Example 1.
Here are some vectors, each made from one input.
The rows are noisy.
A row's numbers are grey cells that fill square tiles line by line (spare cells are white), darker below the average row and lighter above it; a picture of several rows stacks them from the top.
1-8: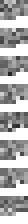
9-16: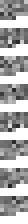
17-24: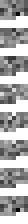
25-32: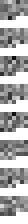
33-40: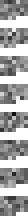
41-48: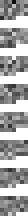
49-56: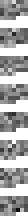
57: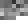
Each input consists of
four true/false values.
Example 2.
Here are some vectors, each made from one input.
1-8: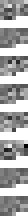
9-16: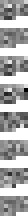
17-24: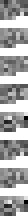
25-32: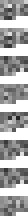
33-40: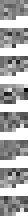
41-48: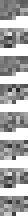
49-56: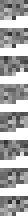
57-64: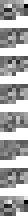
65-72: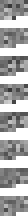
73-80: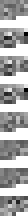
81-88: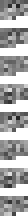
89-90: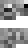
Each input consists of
a point on a 9-point line.
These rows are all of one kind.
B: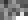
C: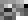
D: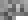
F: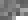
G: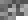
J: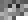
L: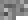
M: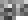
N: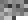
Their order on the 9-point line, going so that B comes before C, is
B, F, G, J, N, L, D, M, C.
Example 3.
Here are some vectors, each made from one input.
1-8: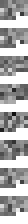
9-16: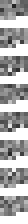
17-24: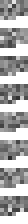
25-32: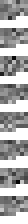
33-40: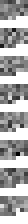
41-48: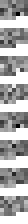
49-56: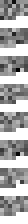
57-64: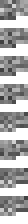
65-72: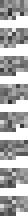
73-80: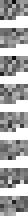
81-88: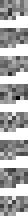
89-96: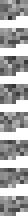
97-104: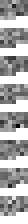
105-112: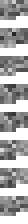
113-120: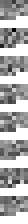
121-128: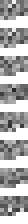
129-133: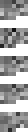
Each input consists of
four true/false values.
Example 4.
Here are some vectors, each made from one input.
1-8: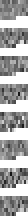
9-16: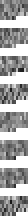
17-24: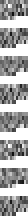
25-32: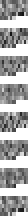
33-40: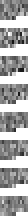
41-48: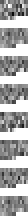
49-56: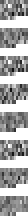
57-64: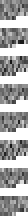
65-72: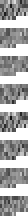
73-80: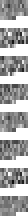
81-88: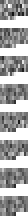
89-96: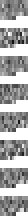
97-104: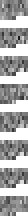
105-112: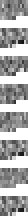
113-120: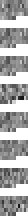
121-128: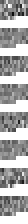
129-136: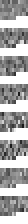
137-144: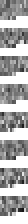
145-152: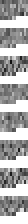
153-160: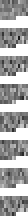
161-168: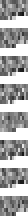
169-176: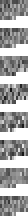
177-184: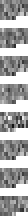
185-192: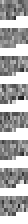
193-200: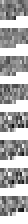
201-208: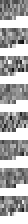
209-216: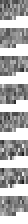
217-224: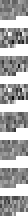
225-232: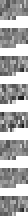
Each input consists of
a point on a 13-point line.
